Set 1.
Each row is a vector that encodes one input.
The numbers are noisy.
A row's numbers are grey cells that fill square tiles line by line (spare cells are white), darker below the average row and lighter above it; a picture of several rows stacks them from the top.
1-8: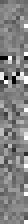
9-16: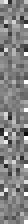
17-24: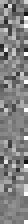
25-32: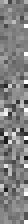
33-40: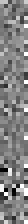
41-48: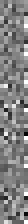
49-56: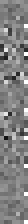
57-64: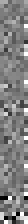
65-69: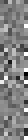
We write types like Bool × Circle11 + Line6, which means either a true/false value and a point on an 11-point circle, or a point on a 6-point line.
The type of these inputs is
List2(Line6).
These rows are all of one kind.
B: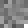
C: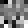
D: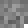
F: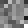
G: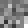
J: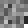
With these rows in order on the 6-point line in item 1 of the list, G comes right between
B and C.
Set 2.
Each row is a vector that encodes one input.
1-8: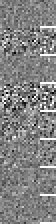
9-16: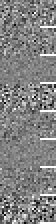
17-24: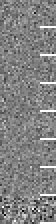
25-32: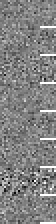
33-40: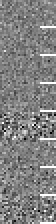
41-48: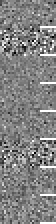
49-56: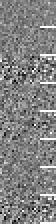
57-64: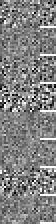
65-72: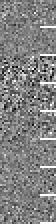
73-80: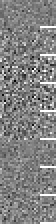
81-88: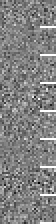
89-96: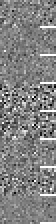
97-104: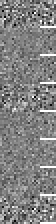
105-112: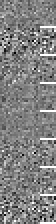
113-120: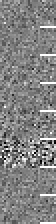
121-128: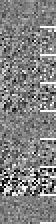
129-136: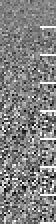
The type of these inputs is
Tree9 × Tree9.
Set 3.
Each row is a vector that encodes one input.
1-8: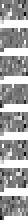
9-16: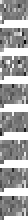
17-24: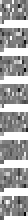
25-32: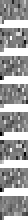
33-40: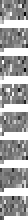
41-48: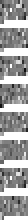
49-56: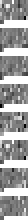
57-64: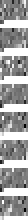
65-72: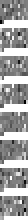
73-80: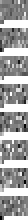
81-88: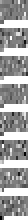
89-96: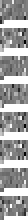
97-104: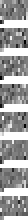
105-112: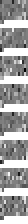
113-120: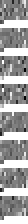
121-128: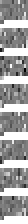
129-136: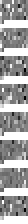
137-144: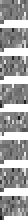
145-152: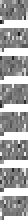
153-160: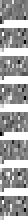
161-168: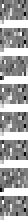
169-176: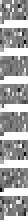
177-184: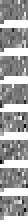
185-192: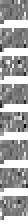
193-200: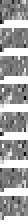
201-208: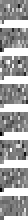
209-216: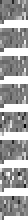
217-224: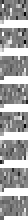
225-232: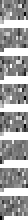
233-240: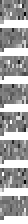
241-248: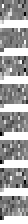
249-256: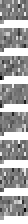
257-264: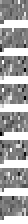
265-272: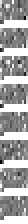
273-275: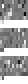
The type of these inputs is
Bool × Bool × Bool × Bool + Line10.
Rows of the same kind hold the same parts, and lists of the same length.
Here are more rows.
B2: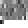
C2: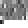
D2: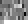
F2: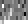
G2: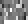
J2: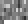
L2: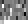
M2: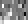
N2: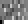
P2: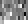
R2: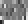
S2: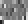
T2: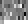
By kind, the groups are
B2, C2, J2, N2, R2, S2
D2, F2, G2, L2, M2, P2, T2

